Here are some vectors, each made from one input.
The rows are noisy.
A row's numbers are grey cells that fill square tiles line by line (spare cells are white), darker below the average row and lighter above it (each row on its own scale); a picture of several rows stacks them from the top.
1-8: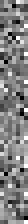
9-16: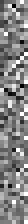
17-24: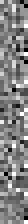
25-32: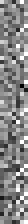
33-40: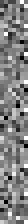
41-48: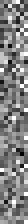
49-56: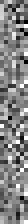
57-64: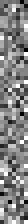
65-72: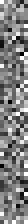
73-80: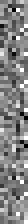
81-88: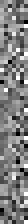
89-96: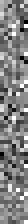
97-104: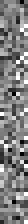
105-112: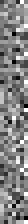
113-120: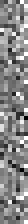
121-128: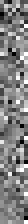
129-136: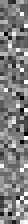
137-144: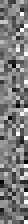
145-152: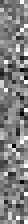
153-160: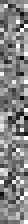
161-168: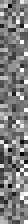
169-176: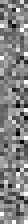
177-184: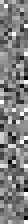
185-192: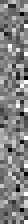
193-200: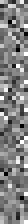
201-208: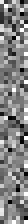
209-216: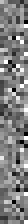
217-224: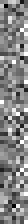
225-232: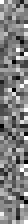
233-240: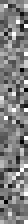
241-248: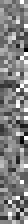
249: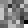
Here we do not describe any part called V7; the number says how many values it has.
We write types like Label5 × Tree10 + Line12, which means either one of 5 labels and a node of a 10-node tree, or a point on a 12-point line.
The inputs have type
List2(Circle11) × V7.
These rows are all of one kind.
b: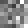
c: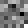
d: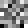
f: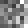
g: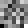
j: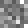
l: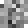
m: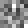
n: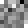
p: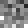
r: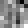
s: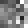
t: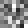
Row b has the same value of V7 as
f and s.
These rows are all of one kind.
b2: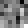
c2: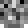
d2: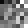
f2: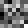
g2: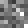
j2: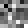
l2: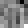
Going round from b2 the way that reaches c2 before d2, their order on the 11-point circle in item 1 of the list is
b2, c2, l2, g2, f2, j2, d2.
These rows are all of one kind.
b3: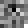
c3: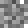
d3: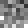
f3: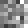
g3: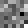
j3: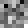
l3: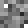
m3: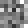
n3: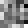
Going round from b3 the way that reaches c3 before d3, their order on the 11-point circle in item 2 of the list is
b3, c3, d3, n3, l3, f3, m3, g3, j3.
